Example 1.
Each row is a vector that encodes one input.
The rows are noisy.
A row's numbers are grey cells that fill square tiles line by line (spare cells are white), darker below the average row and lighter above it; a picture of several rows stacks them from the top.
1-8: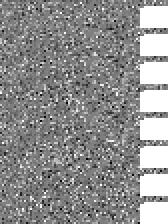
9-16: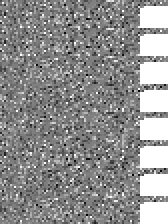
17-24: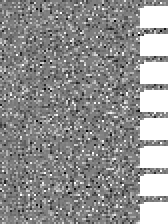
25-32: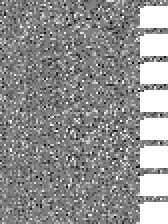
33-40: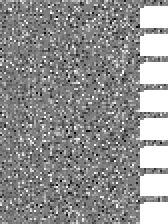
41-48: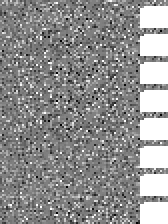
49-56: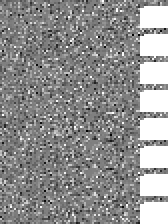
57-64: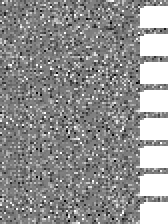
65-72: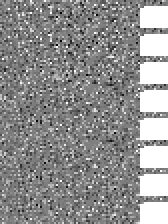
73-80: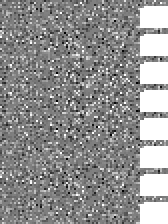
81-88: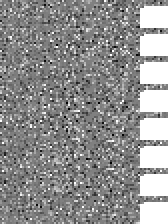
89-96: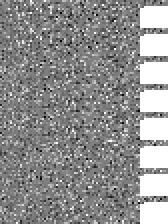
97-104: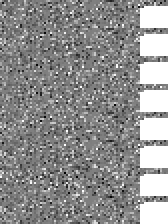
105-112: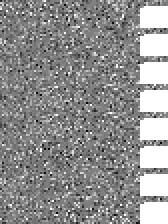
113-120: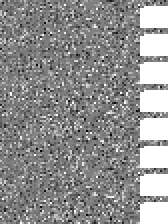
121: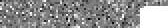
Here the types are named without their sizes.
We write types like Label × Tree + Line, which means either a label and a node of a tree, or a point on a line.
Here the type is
Bool × Circle.
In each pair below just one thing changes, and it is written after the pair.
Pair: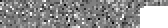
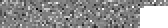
the place on the circle
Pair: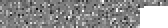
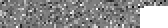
the true/false value
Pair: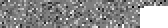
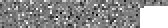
the place on the circle
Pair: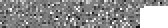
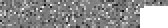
the place on the circle
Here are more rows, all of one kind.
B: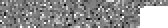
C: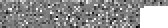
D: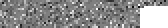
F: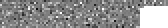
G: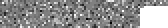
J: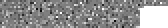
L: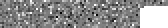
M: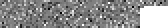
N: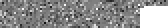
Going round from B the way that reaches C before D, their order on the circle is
B, G, C, F, J, N, D, M, L.
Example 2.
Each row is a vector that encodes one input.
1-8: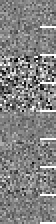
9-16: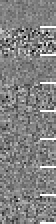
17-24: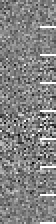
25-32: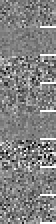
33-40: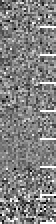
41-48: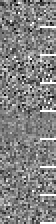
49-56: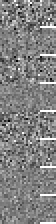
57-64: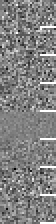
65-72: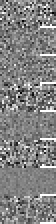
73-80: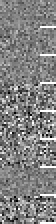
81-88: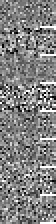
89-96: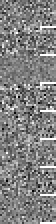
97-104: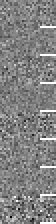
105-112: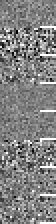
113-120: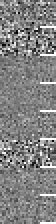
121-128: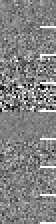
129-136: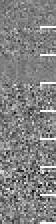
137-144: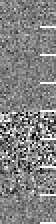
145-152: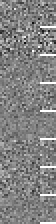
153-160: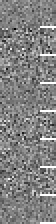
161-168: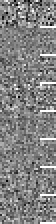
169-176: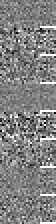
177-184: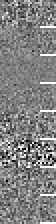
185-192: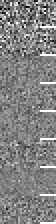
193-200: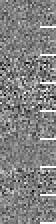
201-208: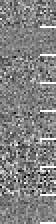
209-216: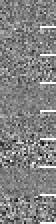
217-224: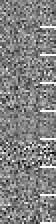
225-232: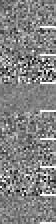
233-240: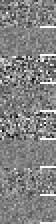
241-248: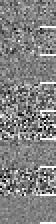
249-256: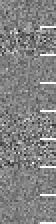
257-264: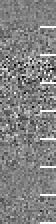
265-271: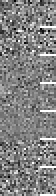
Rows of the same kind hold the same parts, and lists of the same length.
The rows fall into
2 kinds.
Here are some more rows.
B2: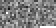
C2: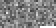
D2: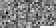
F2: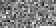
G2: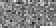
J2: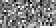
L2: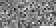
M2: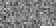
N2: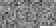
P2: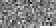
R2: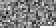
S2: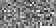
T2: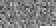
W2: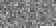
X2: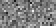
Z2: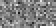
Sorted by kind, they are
B2, C2, D2, F2, G2, J2, L2, M2, N2, P2, R2, T2, W2, X2, Z2
S2

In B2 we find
one of 5 labels and a node of an 18-node tree.
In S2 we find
a fixed value.
